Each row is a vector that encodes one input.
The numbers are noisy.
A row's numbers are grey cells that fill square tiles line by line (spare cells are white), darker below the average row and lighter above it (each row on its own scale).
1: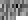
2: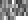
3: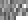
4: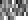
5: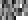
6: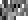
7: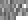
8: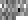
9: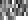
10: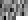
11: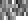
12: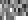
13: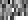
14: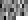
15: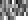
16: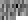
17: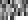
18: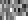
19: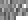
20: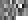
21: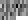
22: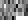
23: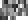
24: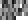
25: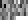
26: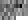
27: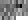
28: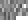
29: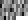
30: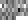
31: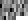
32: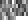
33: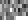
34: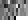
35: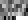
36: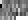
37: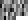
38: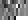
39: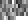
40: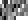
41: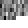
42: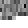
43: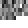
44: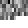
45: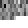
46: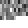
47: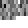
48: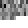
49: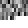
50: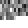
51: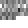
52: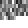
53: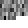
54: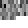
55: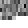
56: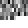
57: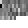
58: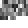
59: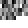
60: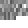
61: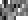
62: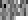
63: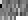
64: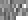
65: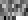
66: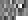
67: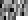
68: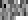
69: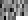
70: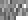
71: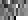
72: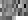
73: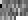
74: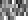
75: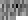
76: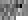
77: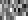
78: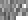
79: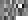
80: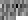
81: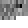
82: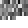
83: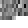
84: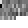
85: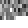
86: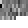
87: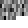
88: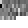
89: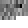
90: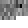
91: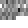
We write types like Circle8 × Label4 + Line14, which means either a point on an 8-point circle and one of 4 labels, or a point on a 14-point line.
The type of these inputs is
Bool × Label10.
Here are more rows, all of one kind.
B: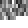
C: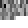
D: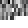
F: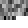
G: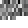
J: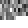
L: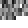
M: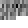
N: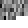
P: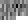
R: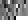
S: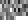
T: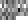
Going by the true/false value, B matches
C, F, N and R.
